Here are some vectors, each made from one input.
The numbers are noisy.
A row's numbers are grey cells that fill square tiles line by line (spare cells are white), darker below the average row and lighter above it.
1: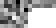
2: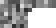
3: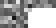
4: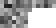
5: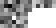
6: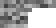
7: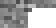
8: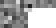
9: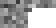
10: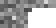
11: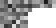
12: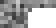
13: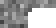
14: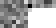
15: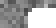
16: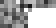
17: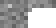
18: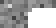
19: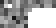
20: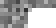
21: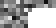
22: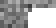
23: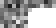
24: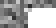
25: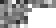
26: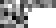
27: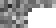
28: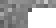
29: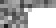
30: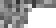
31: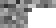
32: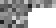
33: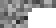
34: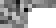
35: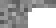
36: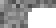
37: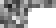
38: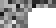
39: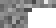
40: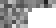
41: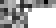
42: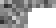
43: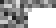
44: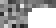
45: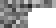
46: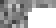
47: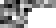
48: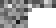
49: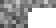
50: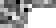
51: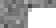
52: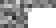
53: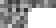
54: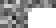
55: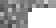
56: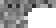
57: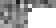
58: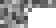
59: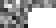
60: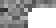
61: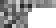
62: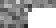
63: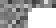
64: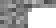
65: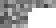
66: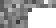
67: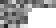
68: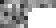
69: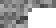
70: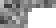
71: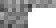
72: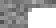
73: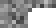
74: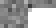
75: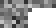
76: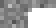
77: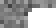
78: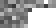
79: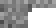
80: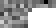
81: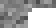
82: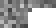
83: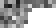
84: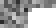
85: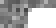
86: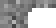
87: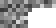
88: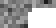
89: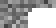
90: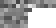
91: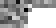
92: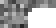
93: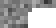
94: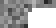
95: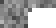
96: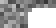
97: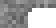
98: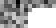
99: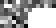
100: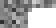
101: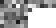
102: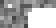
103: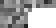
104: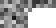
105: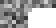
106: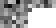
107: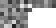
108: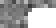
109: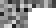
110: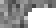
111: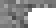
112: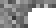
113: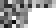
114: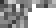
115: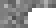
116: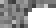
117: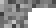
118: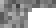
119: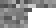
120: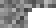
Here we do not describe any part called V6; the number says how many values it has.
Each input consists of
a value of V6, together with a list of up to two points on a 7-point line.
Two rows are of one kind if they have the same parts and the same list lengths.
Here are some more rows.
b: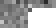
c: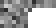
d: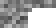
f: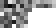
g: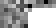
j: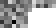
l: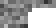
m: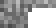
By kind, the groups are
b, c
d, f, g, l
j, m

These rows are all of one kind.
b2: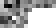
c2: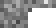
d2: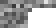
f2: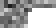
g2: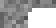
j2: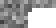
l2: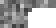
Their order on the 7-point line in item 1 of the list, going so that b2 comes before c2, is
b2, j2, f2, d2, g2, c2, l2.
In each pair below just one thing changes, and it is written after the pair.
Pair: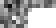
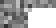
the place on the 7-point line in item 1 of the list
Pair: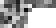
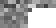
the value of V6
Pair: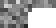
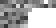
the value of V6
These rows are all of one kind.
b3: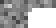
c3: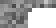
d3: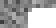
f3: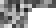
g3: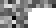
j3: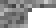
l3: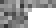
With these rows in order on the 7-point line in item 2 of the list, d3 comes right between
f3 and g3.
